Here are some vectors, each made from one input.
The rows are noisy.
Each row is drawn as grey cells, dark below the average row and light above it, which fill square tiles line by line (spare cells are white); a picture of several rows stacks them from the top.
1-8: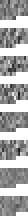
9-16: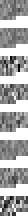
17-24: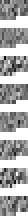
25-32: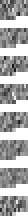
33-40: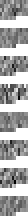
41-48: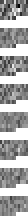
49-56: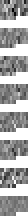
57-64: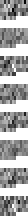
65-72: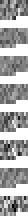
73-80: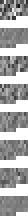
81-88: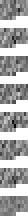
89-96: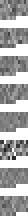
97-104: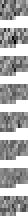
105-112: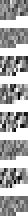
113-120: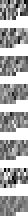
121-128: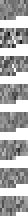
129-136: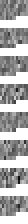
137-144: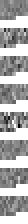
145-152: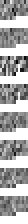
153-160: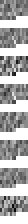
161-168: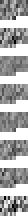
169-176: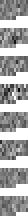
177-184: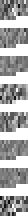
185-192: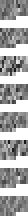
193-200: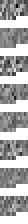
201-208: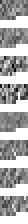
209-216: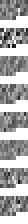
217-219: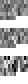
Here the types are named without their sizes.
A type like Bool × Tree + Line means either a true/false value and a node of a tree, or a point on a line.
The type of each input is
Tree.
